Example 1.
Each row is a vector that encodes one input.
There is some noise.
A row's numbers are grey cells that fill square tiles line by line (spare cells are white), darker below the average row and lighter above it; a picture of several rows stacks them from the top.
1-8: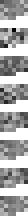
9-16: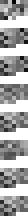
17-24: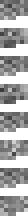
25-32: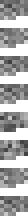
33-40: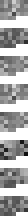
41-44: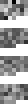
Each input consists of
either a fixed value, or three true/false values.
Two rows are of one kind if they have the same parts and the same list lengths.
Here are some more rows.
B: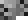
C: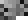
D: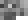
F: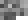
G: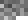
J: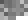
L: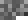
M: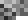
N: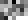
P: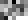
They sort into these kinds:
B, C, D, F, G, J, L, M
N, P

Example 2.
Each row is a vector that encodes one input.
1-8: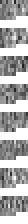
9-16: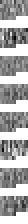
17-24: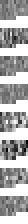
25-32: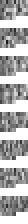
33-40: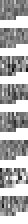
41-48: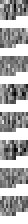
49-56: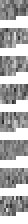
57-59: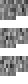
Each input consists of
four true/false values.
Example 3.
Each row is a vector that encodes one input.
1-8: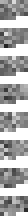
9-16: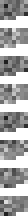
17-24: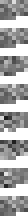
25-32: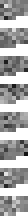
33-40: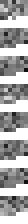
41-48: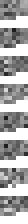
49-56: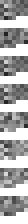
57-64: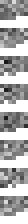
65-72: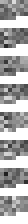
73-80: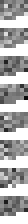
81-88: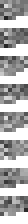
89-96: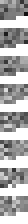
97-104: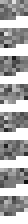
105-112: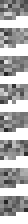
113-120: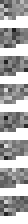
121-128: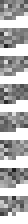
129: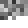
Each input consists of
either a fixed value, or four true/false values.
